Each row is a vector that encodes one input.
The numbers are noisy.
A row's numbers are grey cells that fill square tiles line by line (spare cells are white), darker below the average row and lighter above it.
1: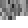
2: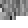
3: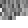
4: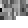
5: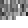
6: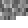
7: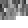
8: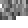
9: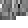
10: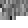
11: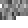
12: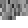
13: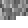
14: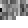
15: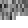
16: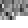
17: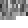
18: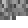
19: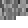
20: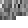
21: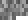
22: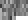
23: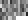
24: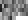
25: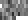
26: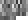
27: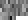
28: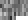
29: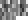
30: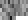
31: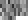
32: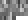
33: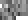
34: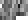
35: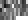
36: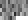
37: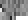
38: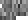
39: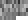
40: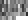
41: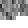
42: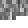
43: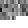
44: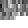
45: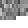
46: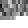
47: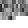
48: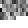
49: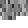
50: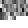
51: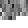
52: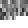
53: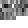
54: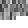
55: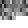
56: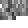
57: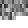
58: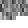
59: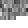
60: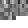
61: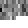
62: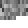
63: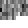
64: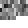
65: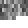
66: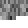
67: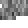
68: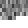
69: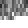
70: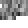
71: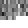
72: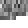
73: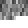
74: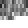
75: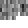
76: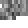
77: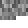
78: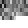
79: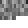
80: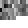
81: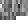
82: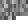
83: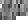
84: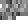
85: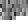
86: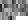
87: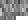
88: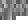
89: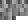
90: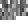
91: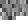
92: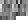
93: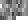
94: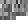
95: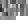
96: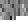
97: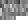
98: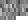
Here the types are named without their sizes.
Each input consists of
a point on a line, together with either a label, or three true/false values.
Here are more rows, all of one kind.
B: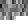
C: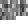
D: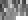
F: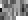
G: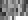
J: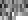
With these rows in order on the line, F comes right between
C and G.
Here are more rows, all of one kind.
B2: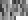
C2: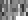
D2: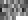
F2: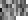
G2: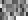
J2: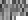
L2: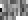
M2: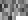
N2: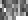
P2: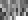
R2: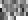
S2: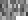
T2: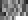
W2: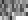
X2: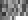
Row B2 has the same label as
F2, G2, J2 and R2.
